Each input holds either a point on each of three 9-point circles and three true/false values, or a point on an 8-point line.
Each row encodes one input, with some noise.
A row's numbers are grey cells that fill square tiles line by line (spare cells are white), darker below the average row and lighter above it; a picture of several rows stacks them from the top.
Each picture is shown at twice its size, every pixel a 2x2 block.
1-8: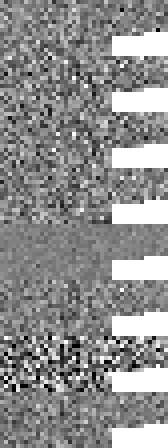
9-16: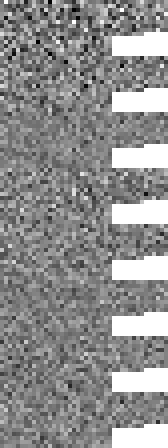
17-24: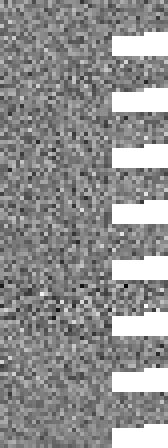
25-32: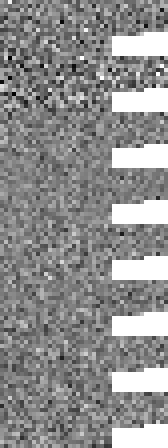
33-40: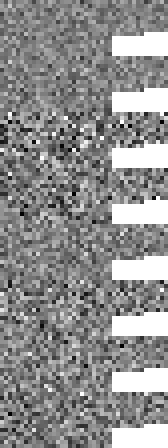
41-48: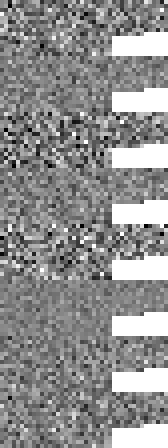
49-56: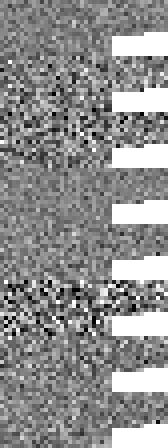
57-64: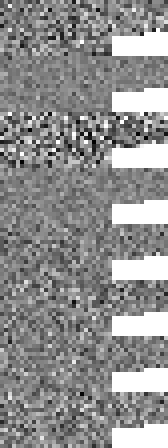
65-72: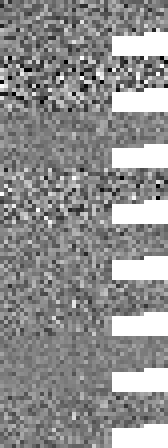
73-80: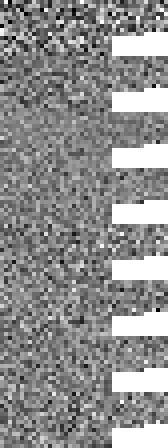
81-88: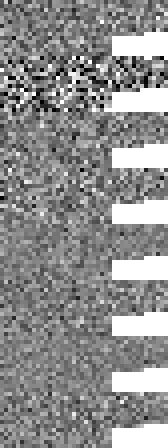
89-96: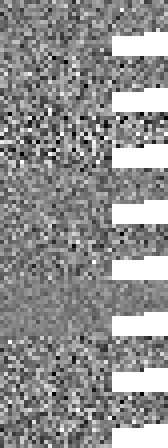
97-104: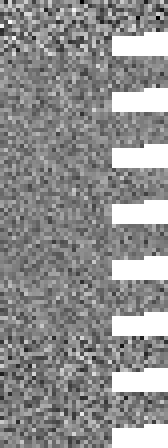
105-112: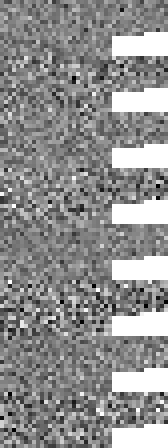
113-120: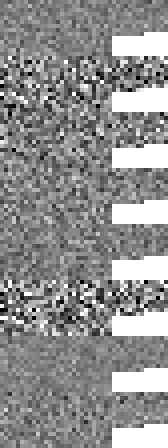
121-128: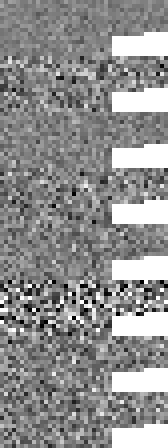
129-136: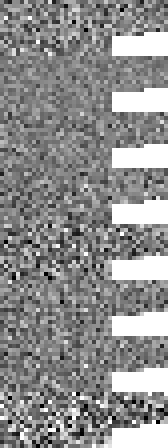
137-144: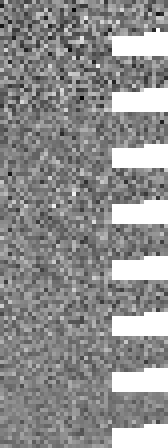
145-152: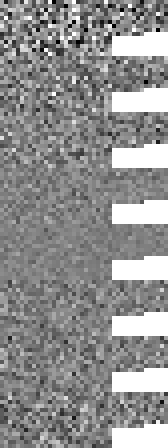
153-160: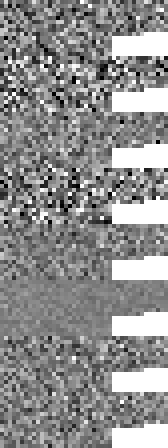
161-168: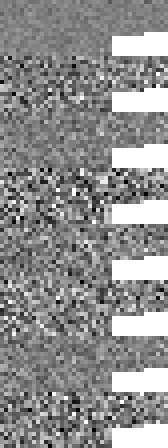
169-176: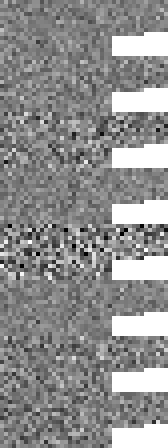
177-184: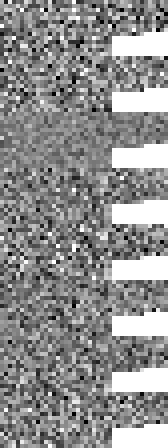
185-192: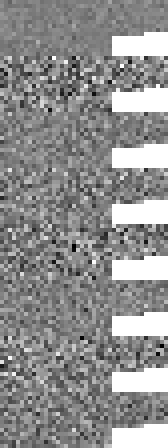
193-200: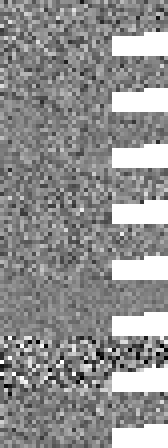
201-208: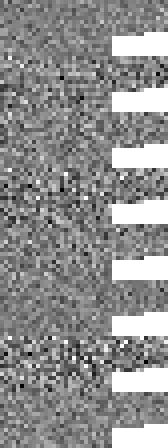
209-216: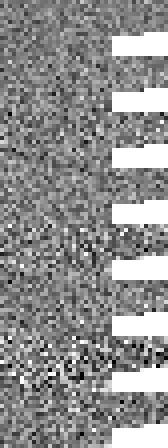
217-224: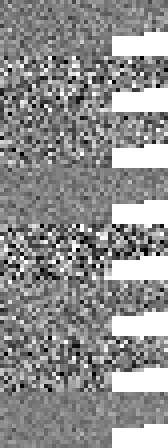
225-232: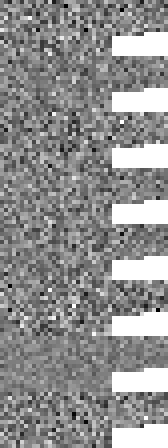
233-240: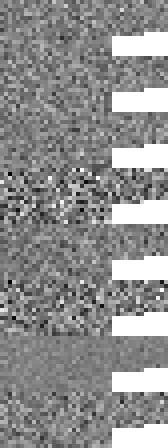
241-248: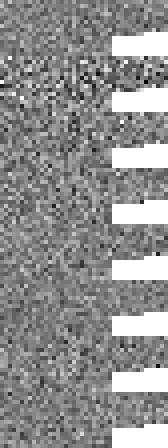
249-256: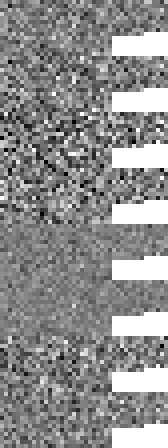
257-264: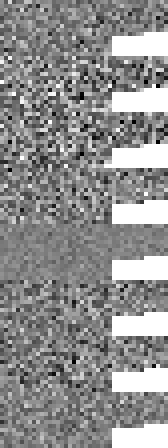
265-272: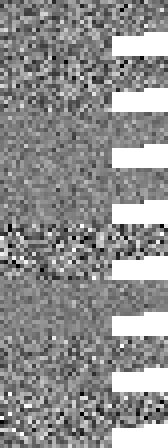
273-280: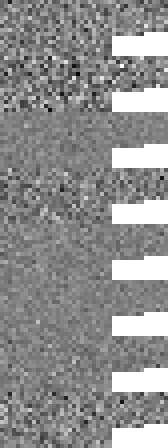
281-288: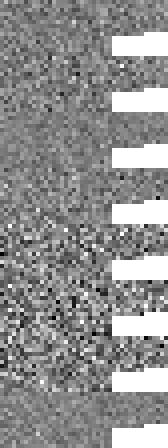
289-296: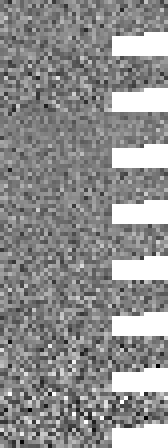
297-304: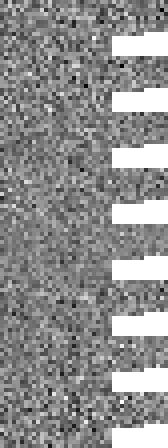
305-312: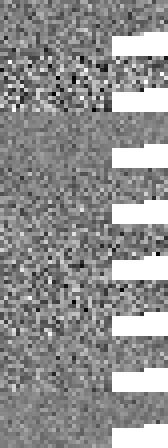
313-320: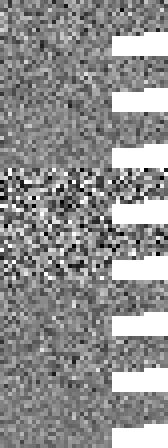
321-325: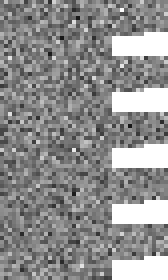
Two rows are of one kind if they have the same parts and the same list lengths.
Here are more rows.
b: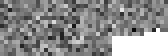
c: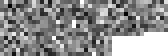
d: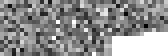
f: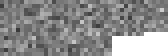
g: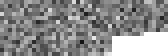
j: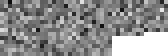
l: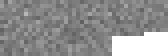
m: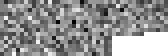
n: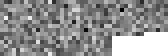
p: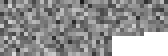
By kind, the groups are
b, f, g
c, d, j, l, m, n, p

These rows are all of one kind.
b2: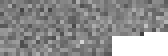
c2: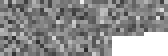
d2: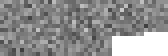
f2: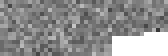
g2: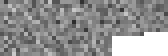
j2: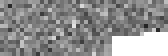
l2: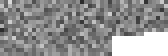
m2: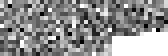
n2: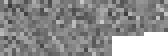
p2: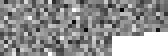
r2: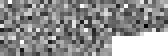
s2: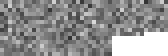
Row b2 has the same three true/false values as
c2 and l2.
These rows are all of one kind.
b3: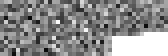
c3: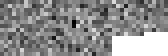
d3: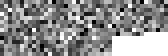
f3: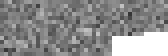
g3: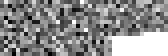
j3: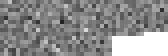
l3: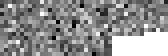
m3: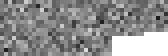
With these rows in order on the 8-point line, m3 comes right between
c3 and f3.
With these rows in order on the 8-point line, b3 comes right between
c3 and j3.
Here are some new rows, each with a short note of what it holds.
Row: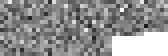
a point on each of three 9-point circles and three true/false values
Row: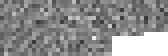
a point on an 8-point line
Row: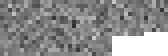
a point on an 8-point line
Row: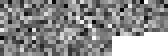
a point on an 8-point line
